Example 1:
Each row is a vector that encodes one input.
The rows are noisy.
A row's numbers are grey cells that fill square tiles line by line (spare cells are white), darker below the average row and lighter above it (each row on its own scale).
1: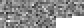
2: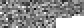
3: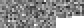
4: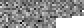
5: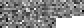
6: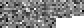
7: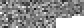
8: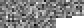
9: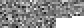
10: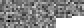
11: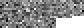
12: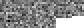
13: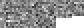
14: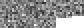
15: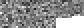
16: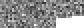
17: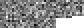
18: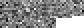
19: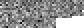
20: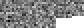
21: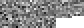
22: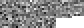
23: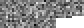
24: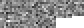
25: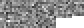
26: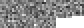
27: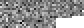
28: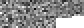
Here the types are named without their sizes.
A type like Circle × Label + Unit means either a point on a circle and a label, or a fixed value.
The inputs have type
Bool × Bool × Bool.
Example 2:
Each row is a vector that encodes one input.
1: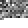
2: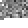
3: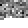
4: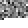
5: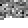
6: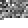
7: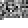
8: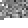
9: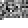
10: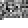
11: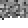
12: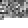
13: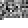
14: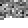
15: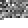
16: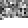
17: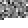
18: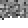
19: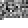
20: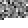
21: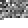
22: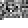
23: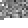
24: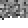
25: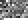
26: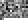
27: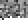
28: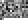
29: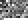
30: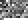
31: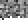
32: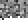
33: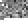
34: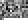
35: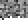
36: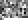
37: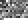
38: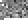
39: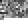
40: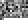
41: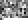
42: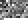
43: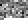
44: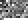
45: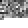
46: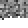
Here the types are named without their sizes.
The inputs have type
Label.
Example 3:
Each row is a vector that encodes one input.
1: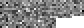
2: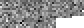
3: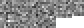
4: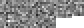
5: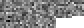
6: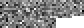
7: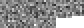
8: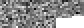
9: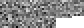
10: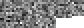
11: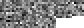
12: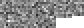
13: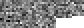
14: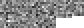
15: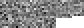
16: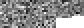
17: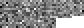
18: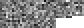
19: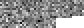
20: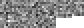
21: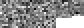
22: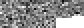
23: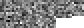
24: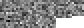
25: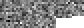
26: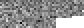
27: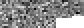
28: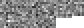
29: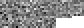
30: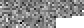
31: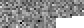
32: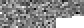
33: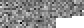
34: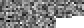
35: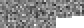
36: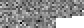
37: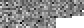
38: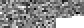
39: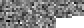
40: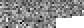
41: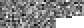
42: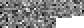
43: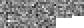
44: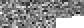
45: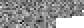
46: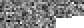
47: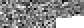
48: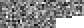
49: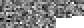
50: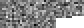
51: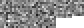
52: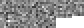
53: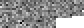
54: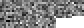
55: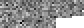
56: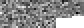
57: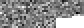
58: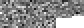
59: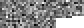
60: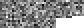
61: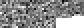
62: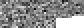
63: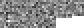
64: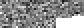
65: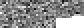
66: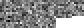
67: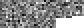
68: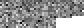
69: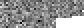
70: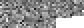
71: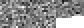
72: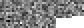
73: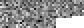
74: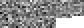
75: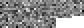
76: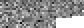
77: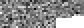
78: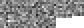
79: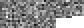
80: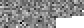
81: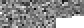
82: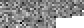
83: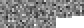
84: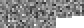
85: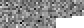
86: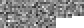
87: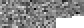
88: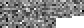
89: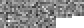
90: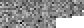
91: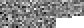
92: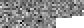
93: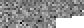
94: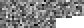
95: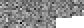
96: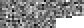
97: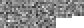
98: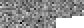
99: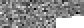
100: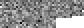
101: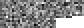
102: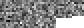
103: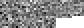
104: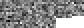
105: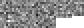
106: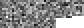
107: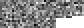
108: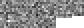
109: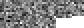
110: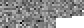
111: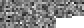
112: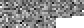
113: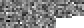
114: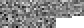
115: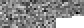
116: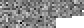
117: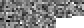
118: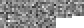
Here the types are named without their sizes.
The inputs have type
Bool × Bool × Bool.
